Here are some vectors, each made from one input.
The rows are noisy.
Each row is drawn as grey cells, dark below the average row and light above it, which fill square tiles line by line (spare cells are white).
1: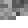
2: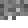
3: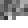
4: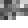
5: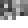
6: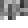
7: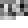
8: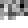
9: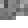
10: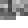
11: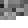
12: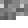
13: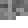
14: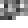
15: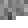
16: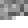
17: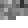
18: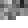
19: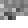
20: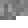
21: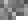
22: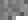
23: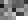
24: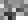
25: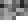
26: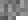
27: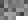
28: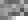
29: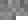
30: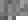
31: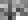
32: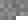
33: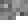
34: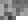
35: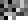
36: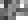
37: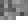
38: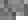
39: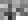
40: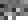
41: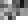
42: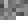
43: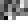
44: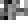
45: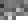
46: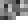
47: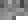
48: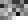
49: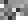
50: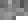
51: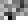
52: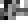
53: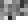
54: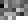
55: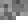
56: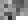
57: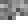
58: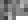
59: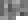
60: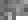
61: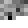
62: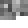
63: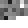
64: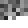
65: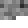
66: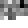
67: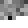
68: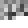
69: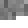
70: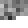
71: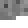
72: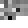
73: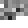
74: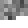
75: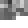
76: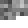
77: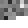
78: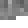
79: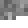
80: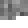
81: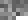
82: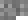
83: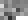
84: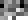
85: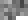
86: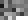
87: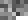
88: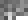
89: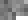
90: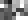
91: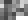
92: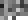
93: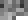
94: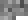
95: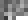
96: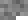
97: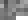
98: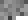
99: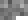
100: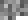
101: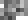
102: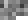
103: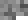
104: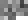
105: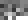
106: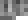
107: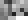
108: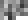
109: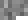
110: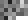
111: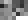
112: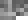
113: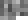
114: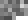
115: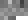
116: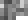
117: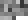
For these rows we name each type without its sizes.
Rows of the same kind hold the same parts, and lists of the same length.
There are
3 kinds of row.
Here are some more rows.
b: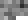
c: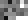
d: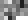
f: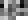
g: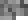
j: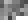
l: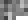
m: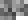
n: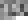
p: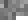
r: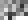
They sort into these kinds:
b, d, g, l, m, p
c, f, j
n, r

